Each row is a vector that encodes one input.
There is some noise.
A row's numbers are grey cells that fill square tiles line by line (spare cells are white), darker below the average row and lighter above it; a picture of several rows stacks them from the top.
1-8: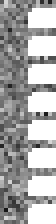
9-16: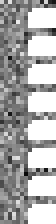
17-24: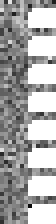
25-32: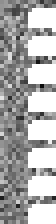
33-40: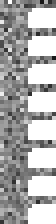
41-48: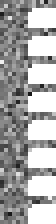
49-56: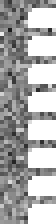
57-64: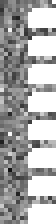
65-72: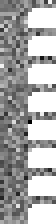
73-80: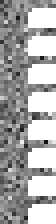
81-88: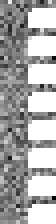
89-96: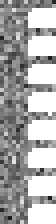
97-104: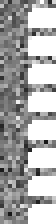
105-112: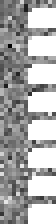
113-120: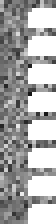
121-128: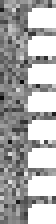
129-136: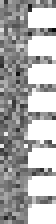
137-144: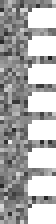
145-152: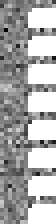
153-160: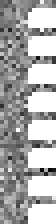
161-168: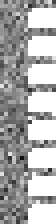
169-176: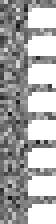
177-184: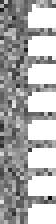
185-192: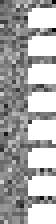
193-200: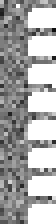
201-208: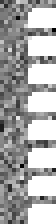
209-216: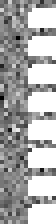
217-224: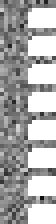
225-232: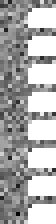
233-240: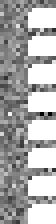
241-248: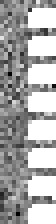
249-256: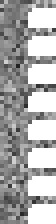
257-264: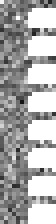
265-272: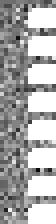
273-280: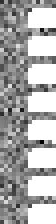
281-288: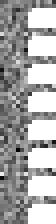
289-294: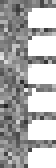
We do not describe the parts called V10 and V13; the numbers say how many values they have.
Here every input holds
one of 12 labels, a value of V10 and a value of V13, together with either a point on a 6-point circle, or a fixed value.
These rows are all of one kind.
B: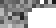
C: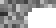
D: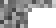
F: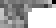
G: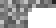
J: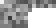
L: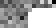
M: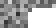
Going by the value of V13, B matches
F and L.
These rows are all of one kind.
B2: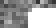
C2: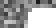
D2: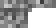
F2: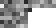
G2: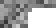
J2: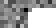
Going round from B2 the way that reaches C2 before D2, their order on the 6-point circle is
B2, F2, C2, G2, D2, J2.
